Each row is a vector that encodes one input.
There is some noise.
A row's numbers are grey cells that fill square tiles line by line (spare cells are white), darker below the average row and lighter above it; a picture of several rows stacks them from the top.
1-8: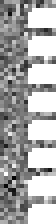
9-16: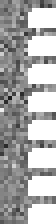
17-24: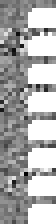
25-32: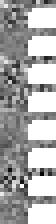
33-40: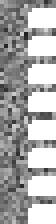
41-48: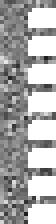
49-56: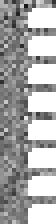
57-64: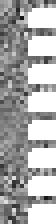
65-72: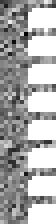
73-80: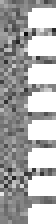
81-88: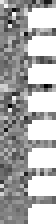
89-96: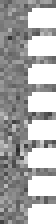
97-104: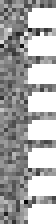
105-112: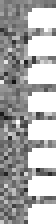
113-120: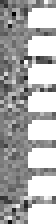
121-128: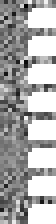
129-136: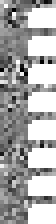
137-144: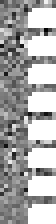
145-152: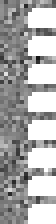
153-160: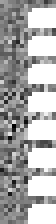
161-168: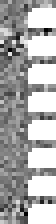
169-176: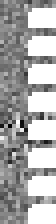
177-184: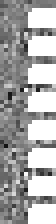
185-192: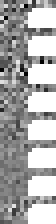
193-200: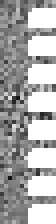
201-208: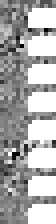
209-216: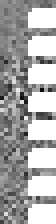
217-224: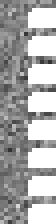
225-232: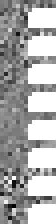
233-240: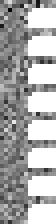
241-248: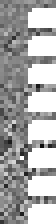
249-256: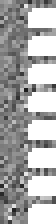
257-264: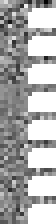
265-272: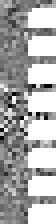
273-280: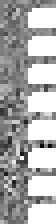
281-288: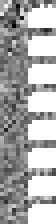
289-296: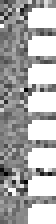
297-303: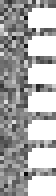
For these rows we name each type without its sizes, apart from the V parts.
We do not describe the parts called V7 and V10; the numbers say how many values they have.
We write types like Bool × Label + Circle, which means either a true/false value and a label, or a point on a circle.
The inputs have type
(Bool × V7 + Line) × Circle + V10.
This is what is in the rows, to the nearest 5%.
About 75% of them hold a point on a circle, together with either a point on a line, or a true/false value and a value of V7. The rest hold a value of V10.
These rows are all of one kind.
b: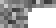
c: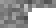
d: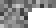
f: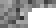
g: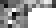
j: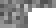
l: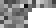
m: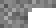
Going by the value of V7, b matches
d and l.
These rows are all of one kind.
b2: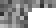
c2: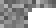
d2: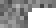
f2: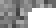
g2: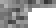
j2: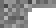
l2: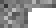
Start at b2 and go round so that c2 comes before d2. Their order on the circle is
b2, l2, j2, g2, c2, d2, f2.
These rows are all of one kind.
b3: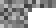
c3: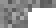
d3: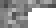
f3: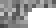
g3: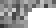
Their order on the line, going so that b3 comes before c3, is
d3, b3, f3, g3, c3.
